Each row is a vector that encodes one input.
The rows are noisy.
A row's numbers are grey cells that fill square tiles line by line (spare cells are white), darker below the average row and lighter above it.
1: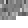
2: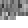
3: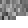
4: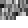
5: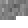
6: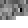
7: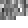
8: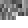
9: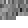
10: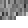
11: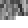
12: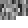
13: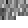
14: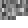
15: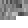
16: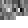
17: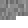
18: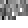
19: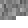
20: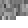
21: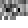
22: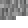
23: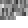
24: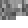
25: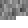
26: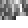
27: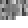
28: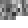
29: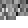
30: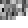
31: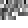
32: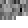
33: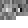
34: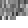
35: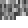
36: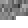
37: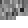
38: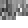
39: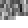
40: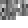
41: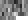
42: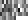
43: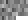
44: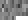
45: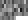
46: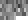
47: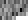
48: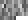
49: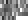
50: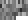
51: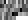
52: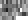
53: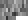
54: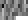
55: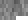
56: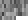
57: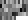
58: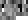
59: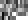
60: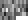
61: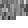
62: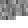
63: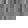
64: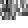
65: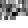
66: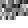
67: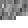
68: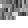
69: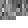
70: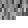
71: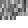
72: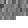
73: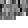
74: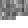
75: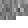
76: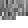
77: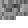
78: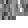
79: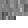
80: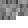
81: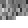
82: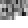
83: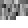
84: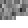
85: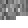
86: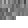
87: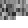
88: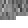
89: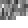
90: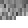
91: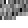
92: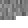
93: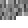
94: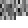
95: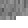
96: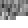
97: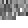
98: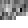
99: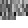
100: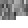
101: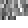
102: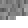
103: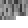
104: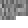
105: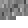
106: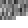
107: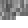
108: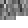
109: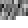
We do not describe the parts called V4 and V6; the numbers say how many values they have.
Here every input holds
a value of V6, together with either a point on a 5-point line and a true/false value, or a value of V4.
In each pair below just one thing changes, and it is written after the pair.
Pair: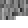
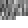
the value of V6
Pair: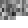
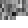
the true/false value
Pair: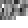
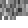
the true/false value
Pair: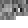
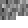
the true/false value
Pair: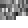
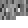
the value of V6
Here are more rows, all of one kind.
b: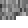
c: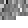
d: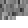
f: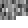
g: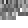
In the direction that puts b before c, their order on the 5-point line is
f, b, g, c, d.
